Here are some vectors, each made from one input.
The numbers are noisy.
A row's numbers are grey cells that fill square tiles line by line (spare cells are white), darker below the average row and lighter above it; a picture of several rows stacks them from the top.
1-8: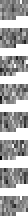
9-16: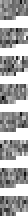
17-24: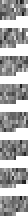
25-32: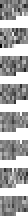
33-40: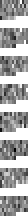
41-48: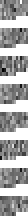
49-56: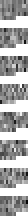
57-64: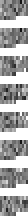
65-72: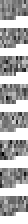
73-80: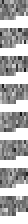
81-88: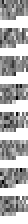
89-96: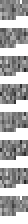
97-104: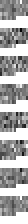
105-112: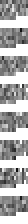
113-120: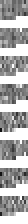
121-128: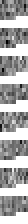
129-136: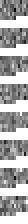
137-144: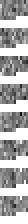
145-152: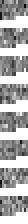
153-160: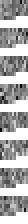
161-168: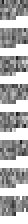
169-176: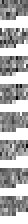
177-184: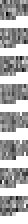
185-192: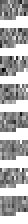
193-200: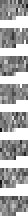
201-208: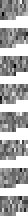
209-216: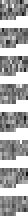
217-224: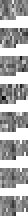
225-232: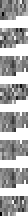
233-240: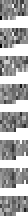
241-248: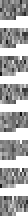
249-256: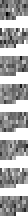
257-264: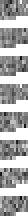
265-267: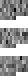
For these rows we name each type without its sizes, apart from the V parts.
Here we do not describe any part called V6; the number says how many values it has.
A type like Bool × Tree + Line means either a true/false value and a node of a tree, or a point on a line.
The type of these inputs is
(Bool × Line + V6) × Tree + Label × Label.
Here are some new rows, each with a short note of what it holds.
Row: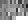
two labels
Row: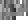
a point on a line, a node of a tree and a true/false value
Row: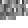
a node of a tree and a value of V6
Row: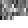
a node of a tree and a value of V6
